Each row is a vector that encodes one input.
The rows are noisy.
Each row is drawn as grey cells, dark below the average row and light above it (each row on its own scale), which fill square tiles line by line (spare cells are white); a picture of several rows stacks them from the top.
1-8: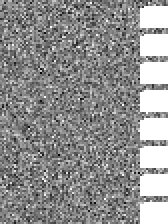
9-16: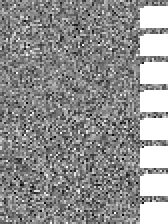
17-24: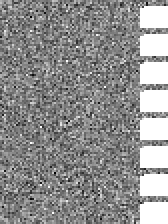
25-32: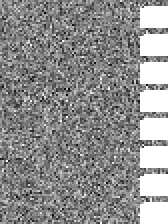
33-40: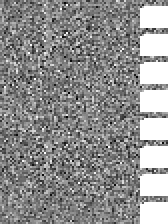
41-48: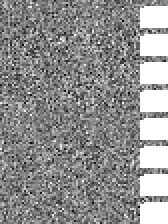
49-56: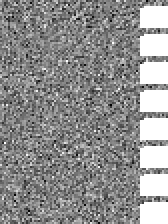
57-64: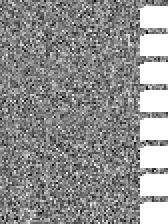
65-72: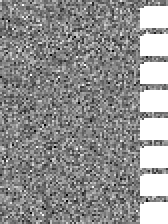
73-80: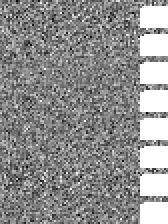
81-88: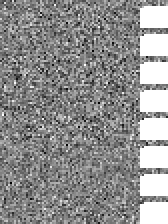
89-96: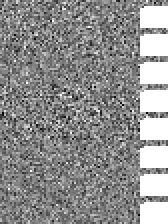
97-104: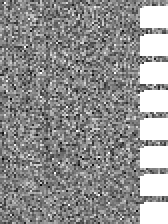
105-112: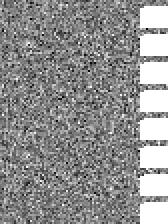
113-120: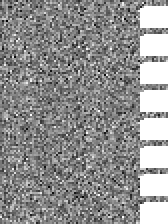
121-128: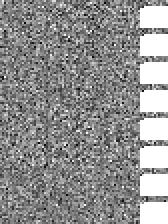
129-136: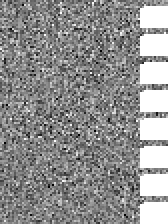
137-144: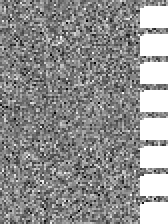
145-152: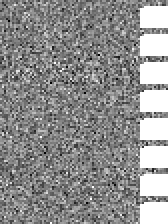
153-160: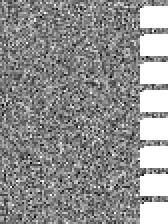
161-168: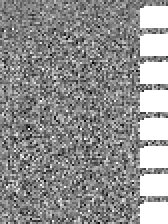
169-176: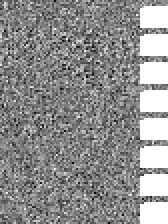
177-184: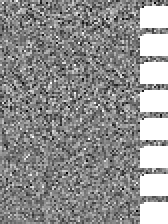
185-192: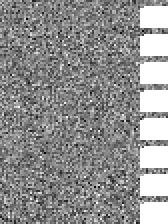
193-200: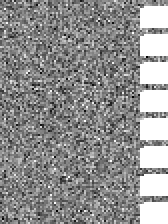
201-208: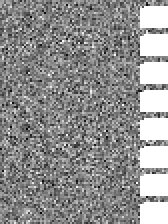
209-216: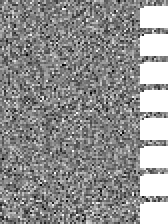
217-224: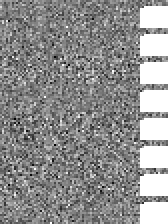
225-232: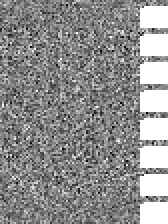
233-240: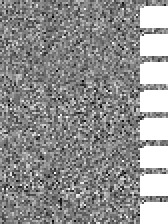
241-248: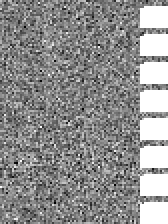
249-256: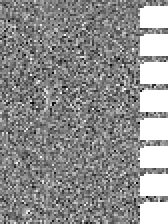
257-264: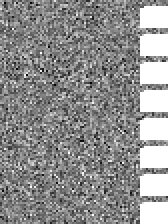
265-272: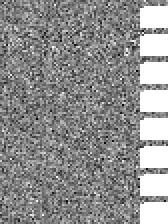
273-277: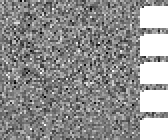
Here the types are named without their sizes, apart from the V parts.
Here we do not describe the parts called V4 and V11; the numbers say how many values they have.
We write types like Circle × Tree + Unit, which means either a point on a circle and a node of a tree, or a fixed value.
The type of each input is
((Bool × Bool × Bool × Bool + Unit) × V11 + V4) × Line.
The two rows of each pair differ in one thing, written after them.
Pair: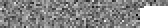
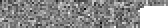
one of the four true/false values
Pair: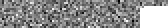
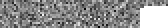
the value of V11
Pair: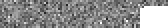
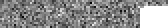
the value of V11
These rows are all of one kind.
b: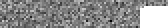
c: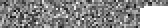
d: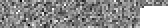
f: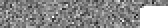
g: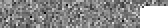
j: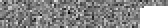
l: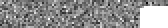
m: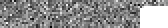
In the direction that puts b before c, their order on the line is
g, b, l, f, c, m, d, j.
